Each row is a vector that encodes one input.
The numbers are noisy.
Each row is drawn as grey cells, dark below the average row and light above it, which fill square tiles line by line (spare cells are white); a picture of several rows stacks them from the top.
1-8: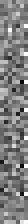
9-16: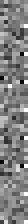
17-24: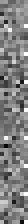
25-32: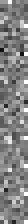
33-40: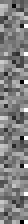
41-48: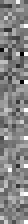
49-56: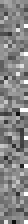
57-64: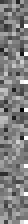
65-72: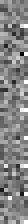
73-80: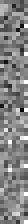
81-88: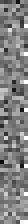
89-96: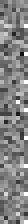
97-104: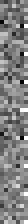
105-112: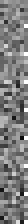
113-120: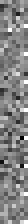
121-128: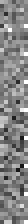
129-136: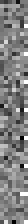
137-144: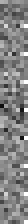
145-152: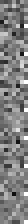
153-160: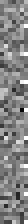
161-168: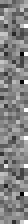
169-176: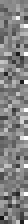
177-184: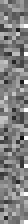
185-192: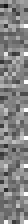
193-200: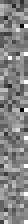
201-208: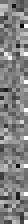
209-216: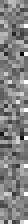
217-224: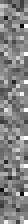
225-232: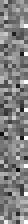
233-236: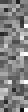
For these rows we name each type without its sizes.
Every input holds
either two labels, or a point on a line.
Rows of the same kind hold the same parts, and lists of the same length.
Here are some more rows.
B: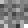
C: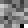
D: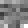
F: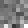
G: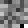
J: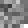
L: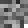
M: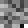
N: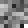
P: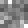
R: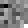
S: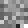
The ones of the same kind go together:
B, D, F, J, P, R, S
C, G, L, M, N

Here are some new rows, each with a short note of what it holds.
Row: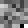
a point on a line
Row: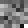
a point on a line
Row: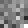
two labels
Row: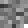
two labels
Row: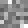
two labels
